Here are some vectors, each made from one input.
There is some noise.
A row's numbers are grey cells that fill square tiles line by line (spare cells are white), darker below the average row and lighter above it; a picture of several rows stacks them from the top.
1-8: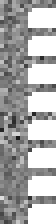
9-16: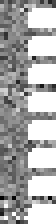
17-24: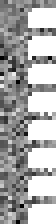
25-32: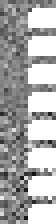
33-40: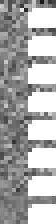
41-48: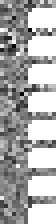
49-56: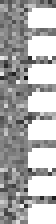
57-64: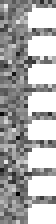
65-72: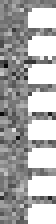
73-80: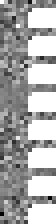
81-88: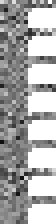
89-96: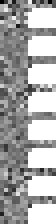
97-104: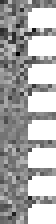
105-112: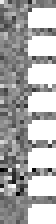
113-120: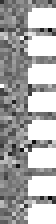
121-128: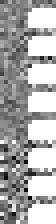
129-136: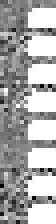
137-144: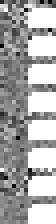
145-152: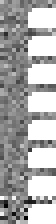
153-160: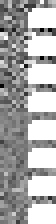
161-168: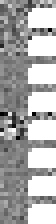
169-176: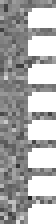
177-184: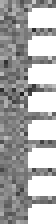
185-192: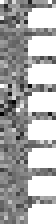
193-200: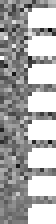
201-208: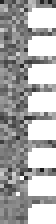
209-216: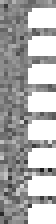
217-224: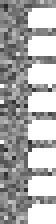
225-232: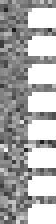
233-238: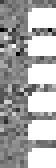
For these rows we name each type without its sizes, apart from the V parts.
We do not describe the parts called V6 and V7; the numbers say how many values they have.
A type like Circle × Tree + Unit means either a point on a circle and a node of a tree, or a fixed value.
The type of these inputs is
(Bool × V6 + V7) × Line + Tree.
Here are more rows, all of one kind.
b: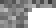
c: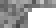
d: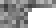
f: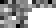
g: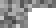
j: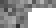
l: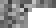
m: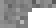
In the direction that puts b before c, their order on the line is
m, b, d, j, l, c, g, f.
